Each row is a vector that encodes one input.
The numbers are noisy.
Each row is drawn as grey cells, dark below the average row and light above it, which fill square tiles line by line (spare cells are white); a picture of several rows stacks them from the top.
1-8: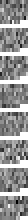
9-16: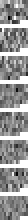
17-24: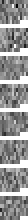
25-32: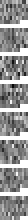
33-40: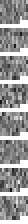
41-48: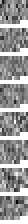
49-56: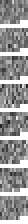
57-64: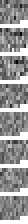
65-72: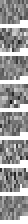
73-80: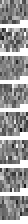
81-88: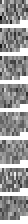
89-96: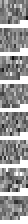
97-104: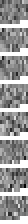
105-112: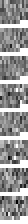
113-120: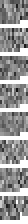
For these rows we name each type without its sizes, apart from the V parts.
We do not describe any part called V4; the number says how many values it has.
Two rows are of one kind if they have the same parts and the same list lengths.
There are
4 kinds of row.
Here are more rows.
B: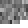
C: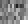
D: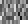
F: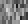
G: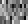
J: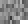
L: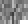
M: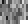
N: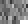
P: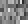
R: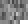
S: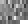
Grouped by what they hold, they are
B, M, N
C, L
D, F, G, J, P, S
R

